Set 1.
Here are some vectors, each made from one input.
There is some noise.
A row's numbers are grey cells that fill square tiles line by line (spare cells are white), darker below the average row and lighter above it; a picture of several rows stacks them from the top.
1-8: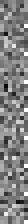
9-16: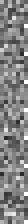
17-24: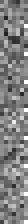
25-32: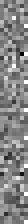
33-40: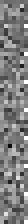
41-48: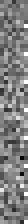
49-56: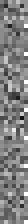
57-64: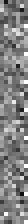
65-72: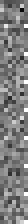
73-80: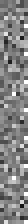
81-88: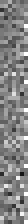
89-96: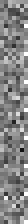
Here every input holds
either a point on a 6-point circle, or a point on a 5-point line.
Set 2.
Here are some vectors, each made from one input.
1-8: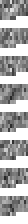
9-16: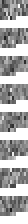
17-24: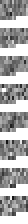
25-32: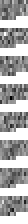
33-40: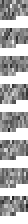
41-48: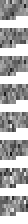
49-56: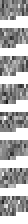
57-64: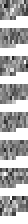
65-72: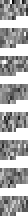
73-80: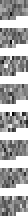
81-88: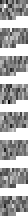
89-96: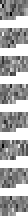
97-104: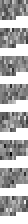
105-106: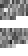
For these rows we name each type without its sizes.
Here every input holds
a list of points on a line.
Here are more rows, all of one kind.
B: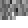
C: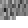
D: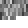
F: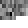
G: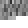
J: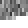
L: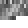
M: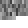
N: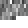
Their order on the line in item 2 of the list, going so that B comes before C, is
J, D, B, G, M, C, L, N, F.
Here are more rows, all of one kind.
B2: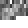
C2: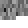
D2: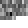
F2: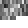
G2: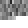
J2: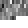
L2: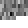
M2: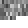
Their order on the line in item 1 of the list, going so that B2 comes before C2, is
B2, F2, J2, M2, C2, G2, D2, L2.
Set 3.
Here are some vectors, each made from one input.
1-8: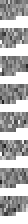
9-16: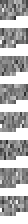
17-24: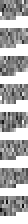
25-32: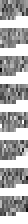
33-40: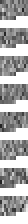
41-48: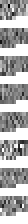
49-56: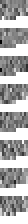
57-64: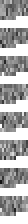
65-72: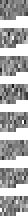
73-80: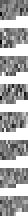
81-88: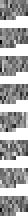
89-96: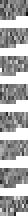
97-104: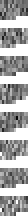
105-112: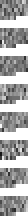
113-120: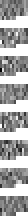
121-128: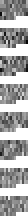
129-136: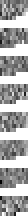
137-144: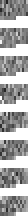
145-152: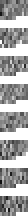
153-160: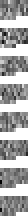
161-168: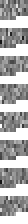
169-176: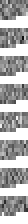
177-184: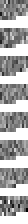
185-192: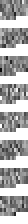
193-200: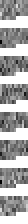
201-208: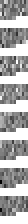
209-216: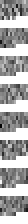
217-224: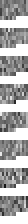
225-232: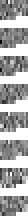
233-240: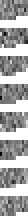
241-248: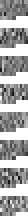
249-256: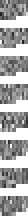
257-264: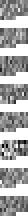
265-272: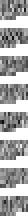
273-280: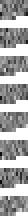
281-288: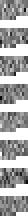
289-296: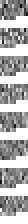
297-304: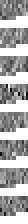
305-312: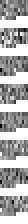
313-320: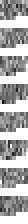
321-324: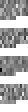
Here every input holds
a list of up to two points on a 9-point circle.
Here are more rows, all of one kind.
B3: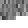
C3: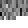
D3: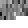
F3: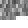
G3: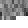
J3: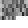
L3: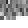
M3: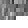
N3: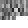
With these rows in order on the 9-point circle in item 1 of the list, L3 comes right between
J3 and N3.
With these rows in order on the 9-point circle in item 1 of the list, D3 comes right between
C3 and G3.
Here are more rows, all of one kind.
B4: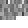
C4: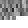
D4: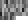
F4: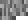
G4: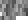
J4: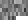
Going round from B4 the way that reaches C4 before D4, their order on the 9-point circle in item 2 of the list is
B4, C4, J4, F4, D4, G4.
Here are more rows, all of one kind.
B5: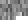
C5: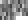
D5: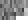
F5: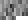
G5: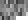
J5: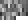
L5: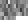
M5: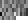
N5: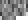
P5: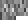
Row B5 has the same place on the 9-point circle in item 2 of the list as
C5, F5, M5 and N5.
